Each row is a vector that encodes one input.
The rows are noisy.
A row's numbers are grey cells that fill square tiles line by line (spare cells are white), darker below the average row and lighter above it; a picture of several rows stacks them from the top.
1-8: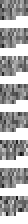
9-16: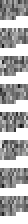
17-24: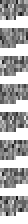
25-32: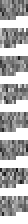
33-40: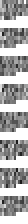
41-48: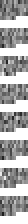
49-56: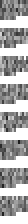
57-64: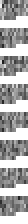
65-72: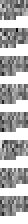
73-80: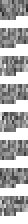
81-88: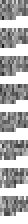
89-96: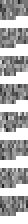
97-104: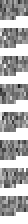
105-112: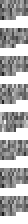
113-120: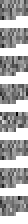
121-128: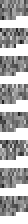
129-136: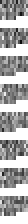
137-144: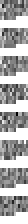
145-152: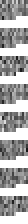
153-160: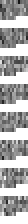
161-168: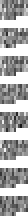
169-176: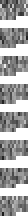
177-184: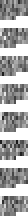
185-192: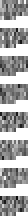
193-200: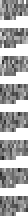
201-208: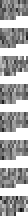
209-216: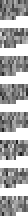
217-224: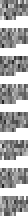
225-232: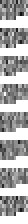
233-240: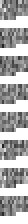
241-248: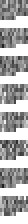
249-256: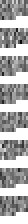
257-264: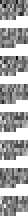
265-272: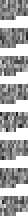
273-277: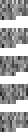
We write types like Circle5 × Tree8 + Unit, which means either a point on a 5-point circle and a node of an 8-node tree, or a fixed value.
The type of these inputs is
Bool × Line7 + Line8.
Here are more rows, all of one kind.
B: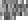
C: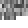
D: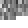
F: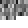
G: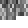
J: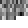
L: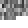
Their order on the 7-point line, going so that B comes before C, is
B, F, D, L, C, J, G.
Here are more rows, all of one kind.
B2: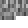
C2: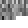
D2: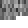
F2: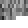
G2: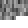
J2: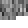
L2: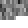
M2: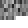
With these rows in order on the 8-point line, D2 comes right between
F2 and G2.
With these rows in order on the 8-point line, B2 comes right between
C2 and M2.
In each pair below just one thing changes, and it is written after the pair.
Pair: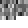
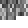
the place on the 7-point line
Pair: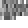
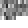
the place on the 7-point line
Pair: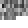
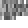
the place on the 7-point line
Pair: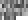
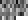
the true/false value
